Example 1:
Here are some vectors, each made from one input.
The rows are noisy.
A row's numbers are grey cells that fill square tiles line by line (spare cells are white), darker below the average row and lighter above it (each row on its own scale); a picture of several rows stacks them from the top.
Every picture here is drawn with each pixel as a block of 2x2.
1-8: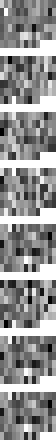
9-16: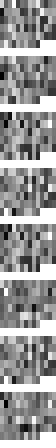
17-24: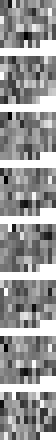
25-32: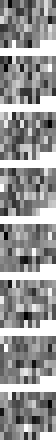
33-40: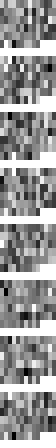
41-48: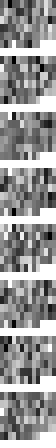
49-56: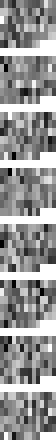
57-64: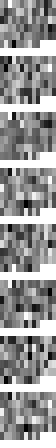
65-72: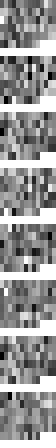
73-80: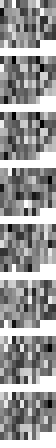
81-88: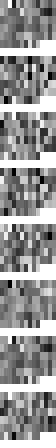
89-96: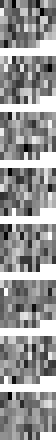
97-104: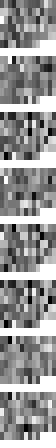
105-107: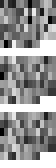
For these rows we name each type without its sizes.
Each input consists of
four true/false values.
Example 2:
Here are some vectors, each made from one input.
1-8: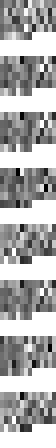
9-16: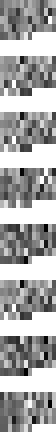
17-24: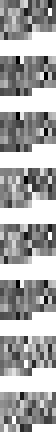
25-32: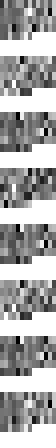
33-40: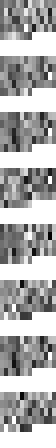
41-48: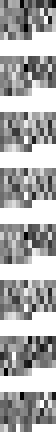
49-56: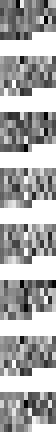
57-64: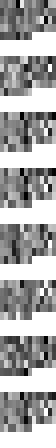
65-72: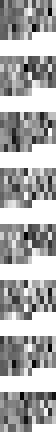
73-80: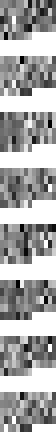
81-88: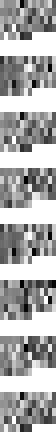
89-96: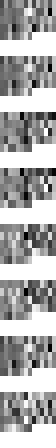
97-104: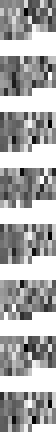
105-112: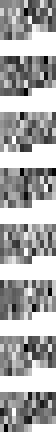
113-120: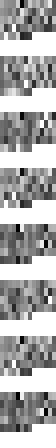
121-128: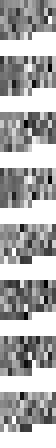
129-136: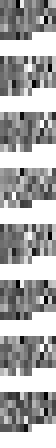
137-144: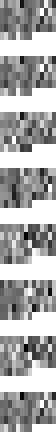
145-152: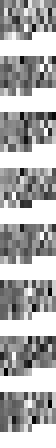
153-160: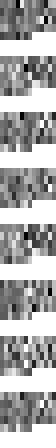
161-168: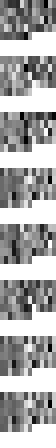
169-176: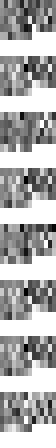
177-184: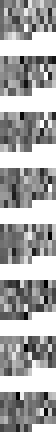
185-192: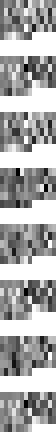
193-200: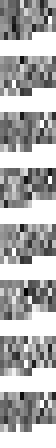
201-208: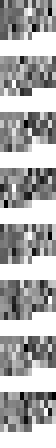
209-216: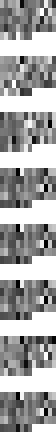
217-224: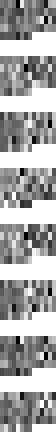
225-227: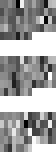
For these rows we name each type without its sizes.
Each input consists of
a point on a line.
